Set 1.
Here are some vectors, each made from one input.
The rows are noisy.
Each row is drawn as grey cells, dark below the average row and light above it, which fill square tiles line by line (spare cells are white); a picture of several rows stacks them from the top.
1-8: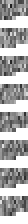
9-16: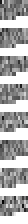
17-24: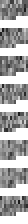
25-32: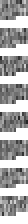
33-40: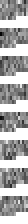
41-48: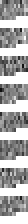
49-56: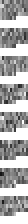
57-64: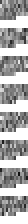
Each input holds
four true/false values.
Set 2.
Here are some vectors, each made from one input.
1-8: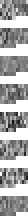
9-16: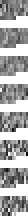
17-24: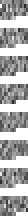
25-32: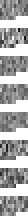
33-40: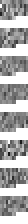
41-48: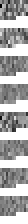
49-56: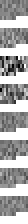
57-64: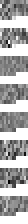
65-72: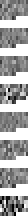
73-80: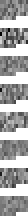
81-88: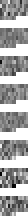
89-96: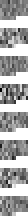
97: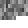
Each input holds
four true/false values.
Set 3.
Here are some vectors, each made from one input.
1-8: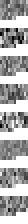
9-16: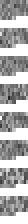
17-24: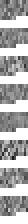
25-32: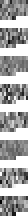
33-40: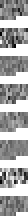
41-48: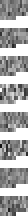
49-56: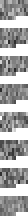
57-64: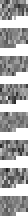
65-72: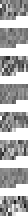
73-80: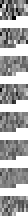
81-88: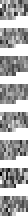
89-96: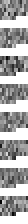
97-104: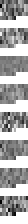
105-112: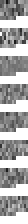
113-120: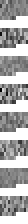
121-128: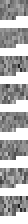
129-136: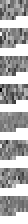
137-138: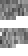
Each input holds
either a fixed value, or four true/false values.
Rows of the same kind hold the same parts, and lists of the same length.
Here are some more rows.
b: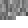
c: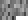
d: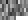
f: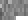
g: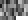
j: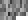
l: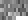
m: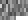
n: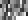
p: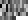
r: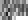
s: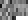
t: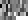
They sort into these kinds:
b, c, d, f, g, j, m, n, p, r, s, t
l

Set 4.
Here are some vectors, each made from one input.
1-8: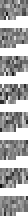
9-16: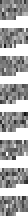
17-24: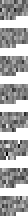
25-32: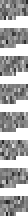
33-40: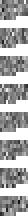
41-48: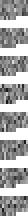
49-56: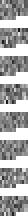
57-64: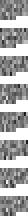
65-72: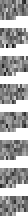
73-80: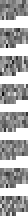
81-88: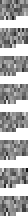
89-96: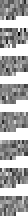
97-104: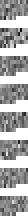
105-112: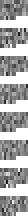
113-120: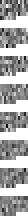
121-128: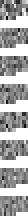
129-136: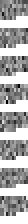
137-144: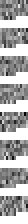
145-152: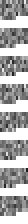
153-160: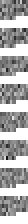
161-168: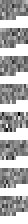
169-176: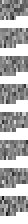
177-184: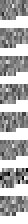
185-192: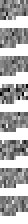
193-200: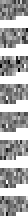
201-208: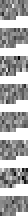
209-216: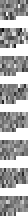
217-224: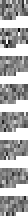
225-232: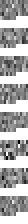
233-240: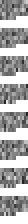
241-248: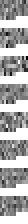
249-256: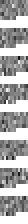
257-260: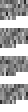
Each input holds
either a fixed value, or four true/false values.
